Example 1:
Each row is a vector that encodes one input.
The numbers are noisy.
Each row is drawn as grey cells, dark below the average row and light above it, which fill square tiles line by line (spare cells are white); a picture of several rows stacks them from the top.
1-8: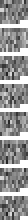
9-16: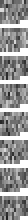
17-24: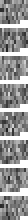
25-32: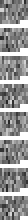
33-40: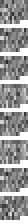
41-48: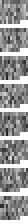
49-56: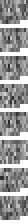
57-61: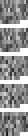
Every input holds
three true/false values.
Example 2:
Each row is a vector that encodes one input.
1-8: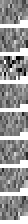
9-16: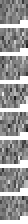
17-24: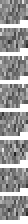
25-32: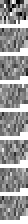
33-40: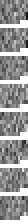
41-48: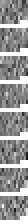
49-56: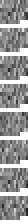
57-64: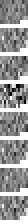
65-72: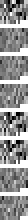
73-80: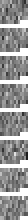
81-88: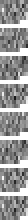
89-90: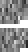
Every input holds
either a fixed value, or three true/false values.
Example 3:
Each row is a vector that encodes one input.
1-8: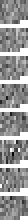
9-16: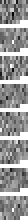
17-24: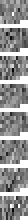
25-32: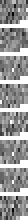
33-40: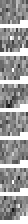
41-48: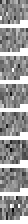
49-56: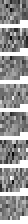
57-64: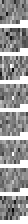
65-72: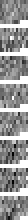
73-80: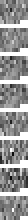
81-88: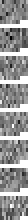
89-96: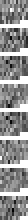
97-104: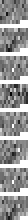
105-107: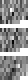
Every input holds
a point on a 17-point line.
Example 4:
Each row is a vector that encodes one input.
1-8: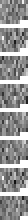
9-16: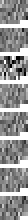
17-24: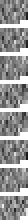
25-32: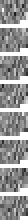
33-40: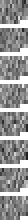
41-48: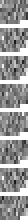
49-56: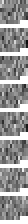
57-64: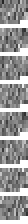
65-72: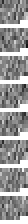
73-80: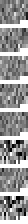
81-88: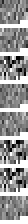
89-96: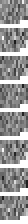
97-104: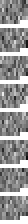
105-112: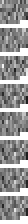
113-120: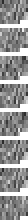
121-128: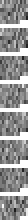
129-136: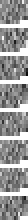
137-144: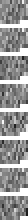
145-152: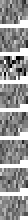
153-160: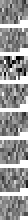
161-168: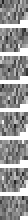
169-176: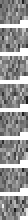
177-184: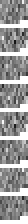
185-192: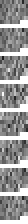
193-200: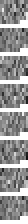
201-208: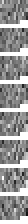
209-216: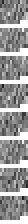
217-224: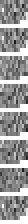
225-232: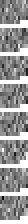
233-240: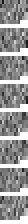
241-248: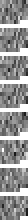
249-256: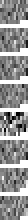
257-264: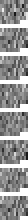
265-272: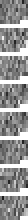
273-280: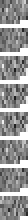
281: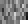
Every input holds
either a fixed value, or three true/false values.
